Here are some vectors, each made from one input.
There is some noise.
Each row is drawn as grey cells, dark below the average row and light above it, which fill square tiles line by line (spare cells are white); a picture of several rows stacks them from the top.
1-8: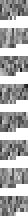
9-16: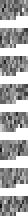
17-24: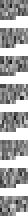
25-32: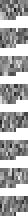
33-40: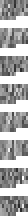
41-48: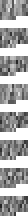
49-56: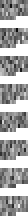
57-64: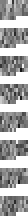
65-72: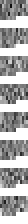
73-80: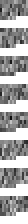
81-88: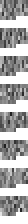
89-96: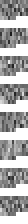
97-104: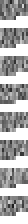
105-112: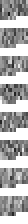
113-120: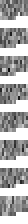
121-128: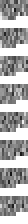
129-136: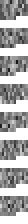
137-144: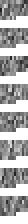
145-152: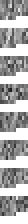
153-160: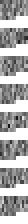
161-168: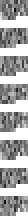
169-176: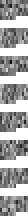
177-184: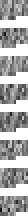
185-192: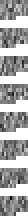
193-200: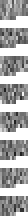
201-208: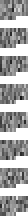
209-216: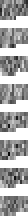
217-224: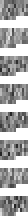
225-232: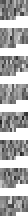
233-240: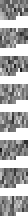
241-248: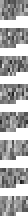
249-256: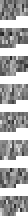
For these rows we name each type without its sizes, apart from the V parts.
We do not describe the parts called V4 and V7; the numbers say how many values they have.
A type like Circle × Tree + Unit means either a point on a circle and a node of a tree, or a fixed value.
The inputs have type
Bool × V4 + Line + V7.
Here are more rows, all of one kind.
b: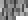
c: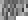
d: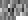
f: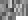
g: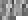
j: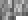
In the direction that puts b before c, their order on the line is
b, c, d, f, j, g.
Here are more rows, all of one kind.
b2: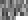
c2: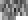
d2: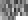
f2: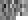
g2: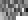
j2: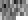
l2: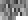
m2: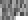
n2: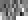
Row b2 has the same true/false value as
g2 and n2.
